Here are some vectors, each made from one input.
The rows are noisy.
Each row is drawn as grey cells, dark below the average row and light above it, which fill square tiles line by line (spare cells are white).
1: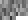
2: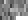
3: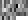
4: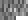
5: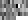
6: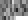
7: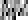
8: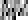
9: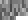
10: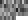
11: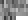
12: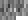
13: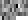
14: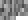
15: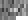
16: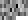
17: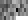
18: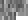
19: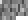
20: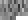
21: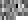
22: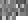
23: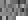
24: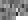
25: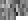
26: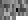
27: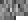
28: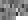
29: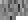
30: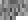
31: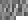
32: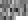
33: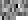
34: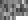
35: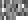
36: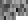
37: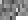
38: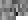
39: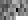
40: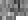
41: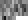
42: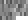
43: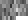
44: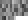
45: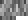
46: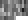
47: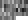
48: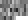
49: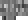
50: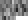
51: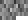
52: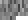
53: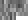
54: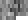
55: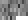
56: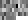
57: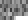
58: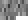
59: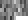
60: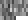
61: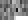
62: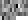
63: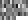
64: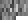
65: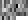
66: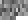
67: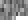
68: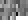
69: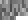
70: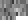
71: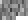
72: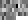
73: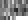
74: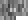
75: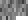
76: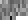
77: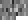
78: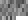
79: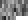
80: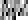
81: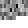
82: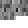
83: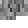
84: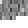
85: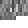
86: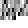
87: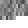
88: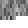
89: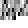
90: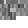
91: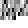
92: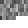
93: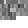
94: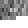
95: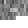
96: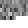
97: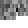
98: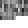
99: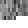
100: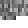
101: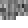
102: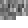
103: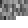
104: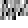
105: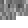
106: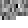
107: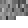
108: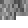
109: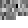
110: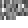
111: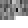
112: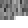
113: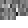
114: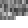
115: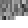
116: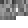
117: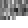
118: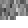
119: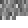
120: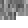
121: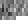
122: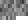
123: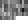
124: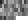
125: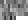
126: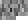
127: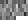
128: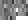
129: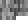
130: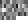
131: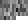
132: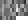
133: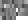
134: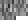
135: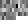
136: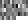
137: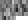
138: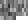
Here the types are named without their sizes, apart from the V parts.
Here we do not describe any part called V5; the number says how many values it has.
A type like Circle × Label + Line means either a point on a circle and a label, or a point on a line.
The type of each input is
List(Bool × V5).
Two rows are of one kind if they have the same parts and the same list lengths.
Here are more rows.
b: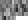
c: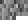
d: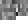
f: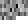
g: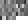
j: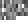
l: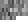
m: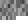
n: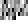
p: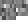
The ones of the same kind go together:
b
c, d, g, l, m, p
f, j
n

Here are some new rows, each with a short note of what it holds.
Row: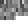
a list of two items
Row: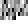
the empty list
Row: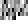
the empty list
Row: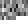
a list of one item
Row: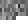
a list of three items
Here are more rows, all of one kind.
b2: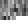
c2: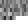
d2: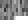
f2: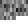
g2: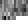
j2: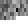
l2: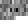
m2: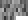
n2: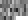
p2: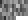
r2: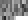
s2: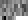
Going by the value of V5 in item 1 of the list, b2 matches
g2, r2 and s2.
